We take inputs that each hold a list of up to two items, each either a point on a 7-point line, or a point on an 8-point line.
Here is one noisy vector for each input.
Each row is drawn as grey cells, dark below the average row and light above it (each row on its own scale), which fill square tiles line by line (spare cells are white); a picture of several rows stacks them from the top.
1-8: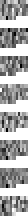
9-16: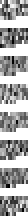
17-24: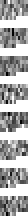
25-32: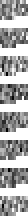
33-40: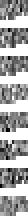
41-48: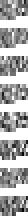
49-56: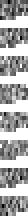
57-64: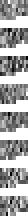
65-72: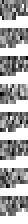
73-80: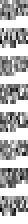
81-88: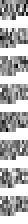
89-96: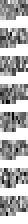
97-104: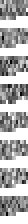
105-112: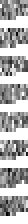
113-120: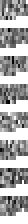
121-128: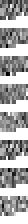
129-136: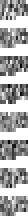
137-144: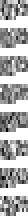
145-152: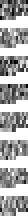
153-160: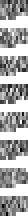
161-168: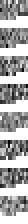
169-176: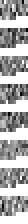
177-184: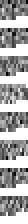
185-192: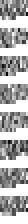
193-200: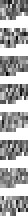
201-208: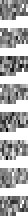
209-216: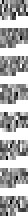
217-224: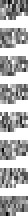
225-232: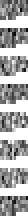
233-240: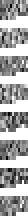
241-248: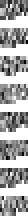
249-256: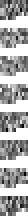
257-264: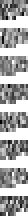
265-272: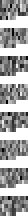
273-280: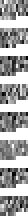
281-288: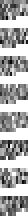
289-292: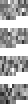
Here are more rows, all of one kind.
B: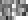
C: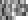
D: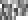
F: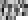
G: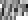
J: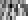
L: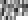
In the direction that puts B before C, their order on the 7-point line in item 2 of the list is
J, B, C, G, L, F, D.
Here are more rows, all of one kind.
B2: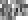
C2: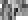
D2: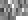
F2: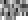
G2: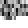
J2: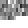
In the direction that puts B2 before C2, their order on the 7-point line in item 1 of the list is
D2, J2, B2, C2, F2, G2.
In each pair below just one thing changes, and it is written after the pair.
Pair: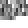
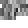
the place on the 7-point line in item 1 of the list
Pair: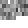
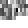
the place on the 8-point line in item 2 of the list
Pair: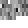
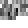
the place on the 8-point line in item 2 of the list
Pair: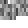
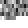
the place on the 8-point line in item 2 of the list
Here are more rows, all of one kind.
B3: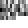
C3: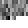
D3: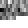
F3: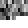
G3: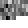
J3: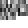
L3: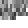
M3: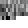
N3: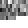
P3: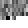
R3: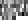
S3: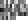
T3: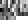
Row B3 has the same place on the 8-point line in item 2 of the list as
M3 and S3.
